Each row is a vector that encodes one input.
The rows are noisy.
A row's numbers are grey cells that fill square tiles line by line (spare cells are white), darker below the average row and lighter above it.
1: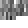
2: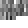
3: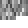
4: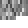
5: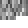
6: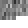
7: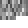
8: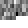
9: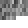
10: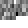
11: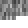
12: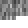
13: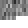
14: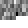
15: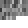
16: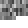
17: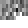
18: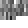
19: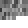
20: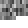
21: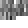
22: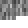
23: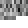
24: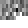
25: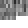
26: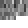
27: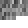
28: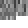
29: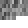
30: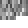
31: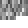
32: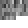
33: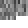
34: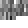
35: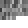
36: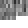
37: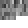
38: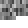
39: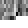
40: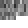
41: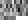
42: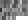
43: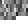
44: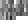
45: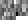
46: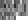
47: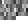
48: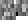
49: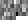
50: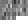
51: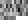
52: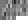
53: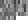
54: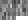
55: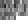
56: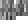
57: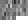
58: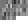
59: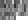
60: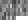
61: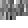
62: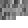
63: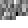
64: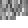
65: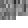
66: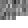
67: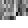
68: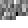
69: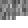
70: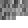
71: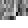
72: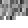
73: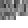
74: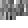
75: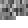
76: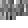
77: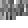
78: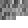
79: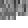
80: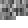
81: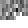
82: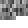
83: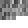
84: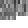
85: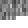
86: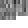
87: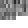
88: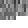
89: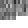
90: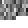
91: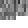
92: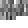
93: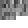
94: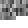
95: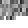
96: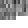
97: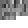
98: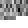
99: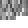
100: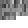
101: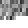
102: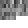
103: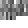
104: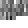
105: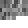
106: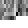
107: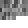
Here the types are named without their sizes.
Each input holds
either a point on a circle, or a point on a line and a true/false value.
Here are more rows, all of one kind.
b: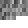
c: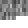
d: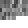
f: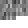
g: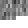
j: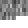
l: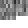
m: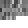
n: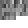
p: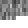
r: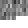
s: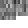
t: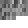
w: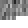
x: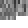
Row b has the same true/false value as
d, m, n and t.
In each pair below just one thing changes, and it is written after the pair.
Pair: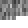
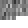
the place on the line
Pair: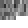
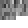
the place on the line
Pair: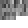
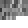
the place on the line
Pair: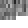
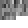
the true/false value
